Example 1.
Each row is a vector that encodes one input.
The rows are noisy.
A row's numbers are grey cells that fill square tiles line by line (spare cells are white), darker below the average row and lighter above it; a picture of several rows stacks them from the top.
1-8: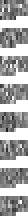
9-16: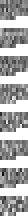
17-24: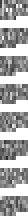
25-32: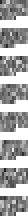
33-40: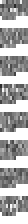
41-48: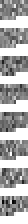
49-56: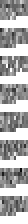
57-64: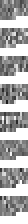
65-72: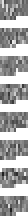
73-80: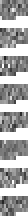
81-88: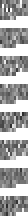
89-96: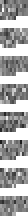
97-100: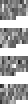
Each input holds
a point on a 4-point line and a point on a 6-point line.
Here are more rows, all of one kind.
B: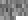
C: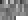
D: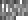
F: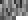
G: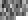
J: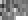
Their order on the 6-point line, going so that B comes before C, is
G, J, B, C, F, D.
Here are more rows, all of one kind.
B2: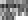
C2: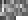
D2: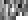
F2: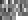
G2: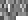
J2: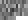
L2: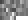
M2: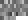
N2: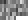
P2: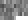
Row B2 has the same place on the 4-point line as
J2 and P2.
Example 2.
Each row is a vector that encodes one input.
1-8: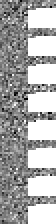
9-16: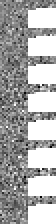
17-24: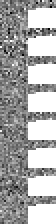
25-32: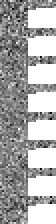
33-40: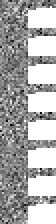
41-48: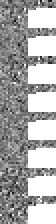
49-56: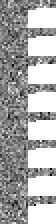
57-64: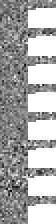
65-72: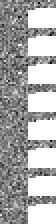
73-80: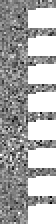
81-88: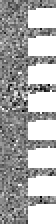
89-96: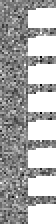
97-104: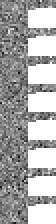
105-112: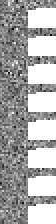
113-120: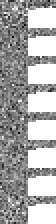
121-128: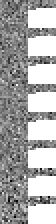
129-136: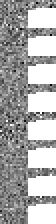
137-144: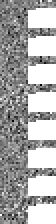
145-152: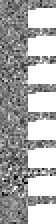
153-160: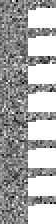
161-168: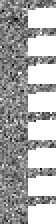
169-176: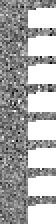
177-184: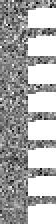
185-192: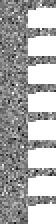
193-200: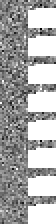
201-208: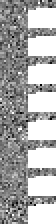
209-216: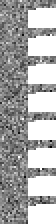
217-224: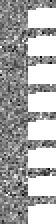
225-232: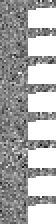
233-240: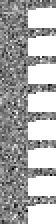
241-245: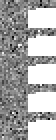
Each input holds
either a fixed value, or four true/false values.
